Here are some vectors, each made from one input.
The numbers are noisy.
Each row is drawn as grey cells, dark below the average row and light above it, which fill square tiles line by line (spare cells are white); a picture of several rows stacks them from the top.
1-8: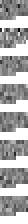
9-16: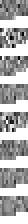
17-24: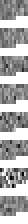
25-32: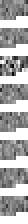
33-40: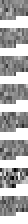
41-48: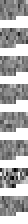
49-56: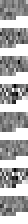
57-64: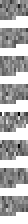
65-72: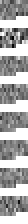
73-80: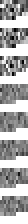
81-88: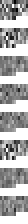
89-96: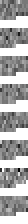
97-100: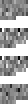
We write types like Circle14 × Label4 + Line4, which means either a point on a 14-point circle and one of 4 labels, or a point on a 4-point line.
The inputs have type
Line5 + List2(Line9).
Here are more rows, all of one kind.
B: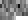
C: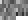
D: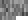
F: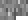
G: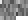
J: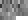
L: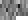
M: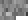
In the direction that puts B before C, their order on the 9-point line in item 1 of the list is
D, M, F, J, B, L, G, C.
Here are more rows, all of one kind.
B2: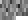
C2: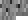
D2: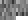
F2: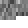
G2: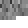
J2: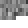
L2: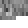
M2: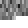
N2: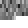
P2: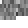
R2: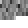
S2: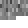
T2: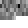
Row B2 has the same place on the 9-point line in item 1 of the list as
M2, N2, R2 and T2.
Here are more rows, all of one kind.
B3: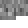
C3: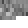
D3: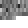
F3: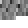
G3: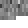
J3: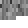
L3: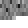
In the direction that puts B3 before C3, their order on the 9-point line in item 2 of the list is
G3, F3, J3, L3, B3, C3, D3.
